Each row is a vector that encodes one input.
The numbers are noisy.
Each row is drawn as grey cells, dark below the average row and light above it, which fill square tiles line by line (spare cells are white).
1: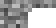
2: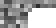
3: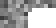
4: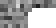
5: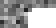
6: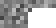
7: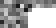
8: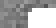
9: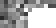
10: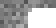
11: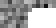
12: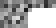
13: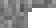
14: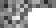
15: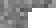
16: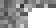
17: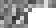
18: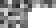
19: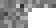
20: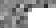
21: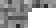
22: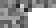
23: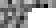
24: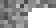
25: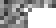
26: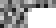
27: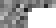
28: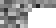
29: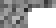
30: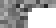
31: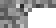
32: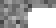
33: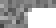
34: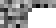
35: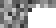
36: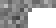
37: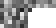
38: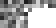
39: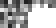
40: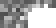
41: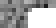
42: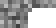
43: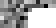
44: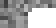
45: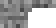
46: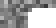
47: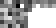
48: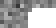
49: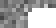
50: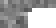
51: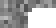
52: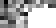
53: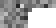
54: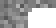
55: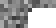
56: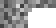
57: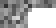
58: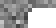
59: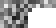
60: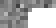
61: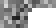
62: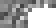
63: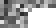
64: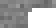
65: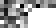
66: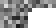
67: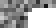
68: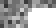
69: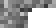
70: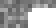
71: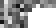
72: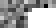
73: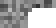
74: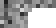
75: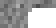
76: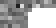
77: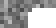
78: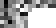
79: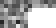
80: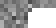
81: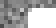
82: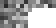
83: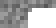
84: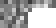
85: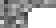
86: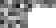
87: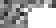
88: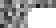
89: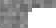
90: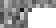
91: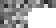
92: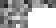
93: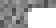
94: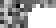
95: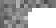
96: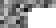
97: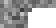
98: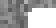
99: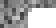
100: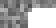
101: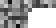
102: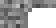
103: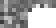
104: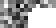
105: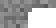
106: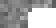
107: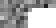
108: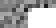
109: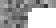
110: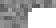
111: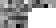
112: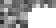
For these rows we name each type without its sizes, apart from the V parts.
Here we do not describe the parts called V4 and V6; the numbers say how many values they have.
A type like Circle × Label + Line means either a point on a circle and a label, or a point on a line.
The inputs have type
(Bool × Bool × Bool × Bool + V6) × Line × V4.
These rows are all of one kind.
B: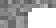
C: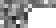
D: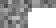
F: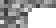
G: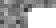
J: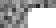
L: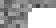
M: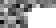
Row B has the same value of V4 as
C and D.
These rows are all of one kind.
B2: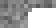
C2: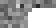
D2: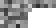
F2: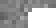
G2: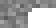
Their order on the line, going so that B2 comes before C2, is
B2, F2, D2, C2, G2.
